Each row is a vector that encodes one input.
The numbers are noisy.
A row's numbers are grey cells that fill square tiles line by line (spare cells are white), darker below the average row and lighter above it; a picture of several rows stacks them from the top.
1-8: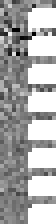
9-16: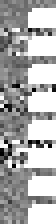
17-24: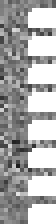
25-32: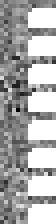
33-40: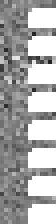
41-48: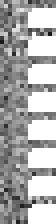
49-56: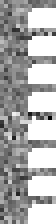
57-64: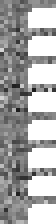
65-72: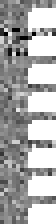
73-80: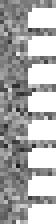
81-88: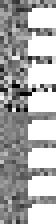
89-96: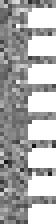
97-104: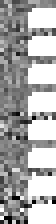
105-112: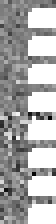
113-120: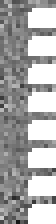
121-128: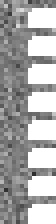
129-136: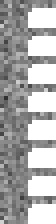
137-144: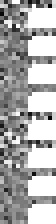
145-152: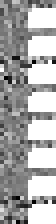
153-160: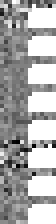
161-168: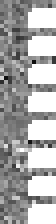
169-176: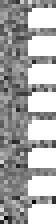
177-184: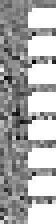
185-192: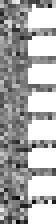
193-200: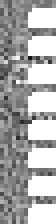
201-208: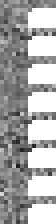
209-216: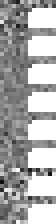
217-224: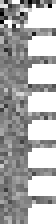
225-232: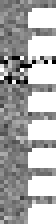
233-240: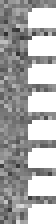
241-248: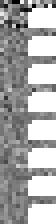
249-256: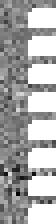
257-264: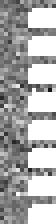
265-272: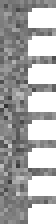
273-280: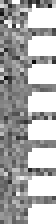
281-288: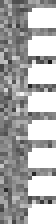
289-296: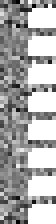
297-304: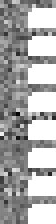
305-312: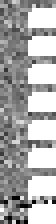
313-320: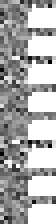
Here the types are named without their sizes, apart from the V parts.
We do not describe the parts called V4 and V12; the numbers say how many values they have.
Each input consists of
a point on a line, together with either a fixed value, or a label, a value of V4 and a value of V12.
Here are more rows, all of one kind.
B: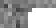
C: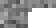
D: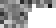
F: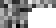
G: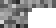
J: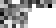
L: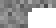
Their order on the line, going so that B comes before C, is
D, F, B, J, L, C, G.
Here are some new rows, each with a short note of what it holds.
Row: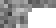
a point on a line
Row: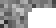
a point on a line
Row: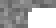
a label, a point on a line, a value of V4 and a value of V12
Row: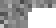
a label, a point on a line, a value of V4 and a value of V12
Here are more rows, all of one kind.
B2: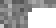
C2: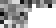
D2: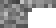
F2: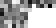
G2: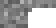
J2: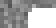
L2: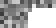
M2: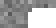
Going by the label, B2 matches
D2 and G2.
